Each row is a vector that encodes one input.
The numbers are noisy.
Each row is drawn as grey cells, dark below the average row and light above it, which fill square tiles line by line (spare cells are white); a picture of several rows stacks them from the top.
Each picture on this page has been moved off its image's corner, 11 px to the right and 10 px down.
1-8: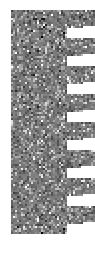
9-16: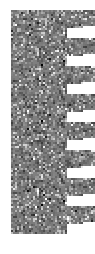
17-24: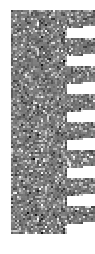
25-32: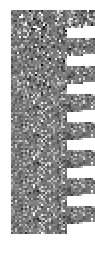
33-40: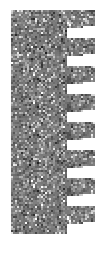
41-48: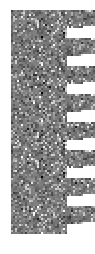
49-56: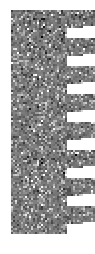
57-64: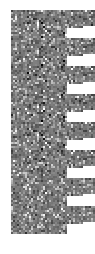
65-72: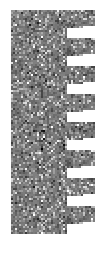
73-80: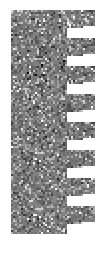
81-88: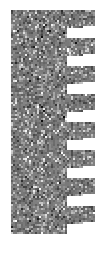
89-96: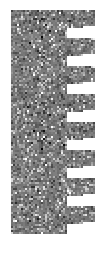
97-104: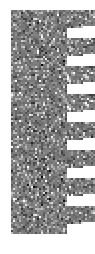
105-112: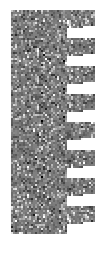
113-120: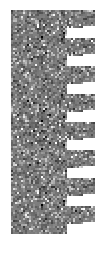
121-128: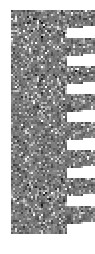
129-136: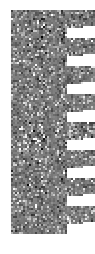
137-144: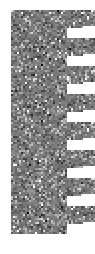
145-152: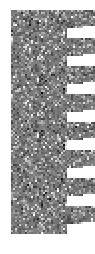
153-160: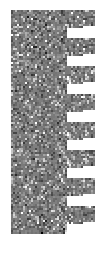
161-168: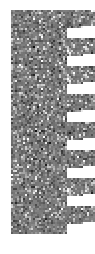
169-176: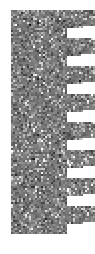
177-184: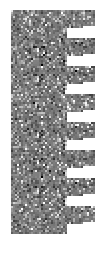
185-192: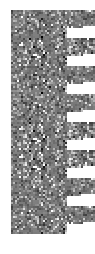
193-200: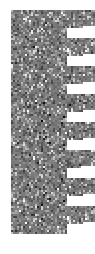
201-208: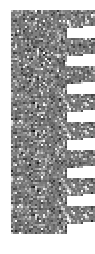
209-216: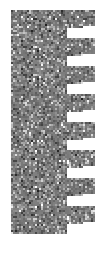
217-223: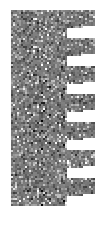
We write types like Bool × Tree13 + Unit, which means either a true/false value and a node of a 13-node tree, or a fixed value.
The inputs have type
Bool × Bool × Bool + Circle10 + Unit.
